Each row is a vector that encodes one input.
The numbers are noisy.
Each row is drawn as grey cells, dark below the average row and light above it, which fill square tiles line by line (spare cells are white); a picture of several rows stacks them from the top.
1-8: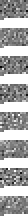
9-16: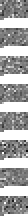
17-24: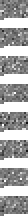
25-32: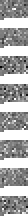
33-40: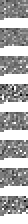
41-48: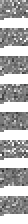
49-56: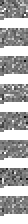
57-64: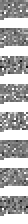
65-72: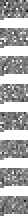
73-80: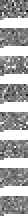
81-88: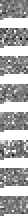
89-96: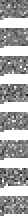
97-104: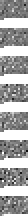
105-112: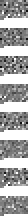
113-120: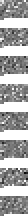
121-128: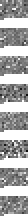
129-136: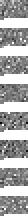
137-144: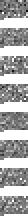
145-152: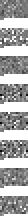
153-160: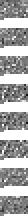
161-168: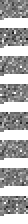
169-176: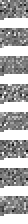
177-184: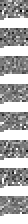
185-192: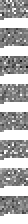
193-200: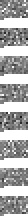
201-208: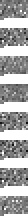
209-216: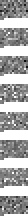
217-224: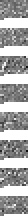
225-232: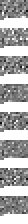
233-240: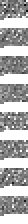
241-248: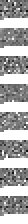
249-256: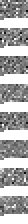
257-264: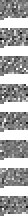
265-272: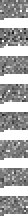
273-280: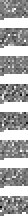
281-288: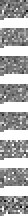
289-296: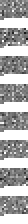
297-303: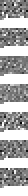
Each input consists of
a true/false value, together with either one of 10 labels, or a point on a 5-point line.
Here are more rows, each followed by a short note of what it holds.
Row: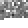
one of 10 labels and a true/false value
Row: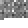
one of 10 labels and a true/false value
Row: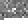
one of 10 labels and a true/false value
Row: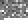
one of 10 labels and a true/false value
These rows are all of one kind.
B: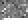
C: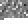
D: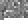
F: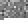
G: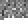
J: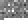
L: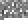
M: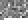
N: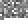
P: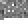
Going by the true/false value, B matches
M and N.
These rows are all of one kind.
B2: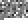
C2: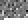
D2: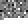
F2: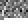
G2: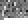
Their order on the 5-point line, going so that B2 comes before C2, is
B2, G2, D2, C2, F2.
